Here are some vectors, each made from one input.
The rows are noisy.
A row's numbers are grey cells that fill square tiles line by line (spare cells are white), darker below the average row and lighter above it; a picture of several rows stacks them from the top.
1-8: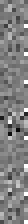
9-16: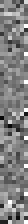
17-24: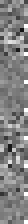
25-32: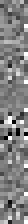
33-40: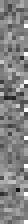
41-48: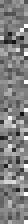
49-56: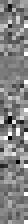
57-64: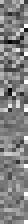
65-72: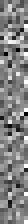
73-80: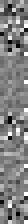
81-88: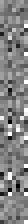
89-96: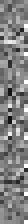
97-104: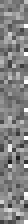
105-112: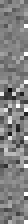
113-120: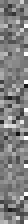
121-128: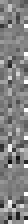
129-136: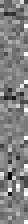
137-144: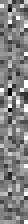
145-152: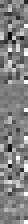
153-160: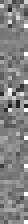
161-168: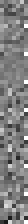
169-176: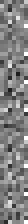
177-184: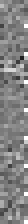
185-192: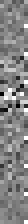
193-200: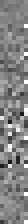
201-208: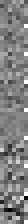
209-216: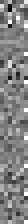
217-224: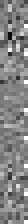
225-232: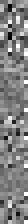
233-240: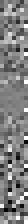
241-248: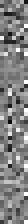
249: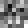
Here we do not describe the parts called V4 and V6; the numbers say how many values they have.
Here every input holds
one of 5 labels and a value of V4, together with either a point on a 5-point line, or a value of V6.
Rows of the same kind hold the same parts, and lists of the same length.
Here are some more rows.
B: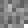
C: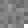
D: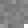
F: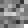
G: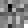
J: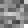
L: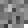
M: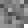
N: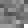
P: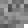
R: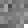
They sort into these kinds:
B, C, N
D, F, G, J, L, M, P, R

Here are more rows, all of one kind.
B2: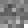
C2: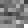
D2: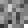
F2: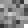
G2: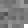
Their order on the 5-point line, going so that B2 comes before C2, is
G2, D2, B2, C2, F2.
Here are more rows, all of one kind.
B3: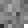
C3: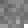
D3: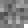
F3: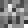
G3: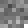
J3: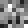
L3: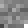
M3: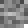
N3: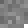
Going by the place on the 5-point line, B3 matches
C3, F3 and M3.
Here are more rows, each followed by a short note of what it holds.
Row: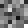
one of 5 labels, a value of V4 and a value of V6
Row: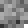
one of 5 labels, a value of V4 and a value of V6
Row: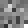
one of 5 labels, a value of V4 and a value of V6
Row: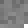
one of 5 labels, a point on a 5-point line and a value of V4
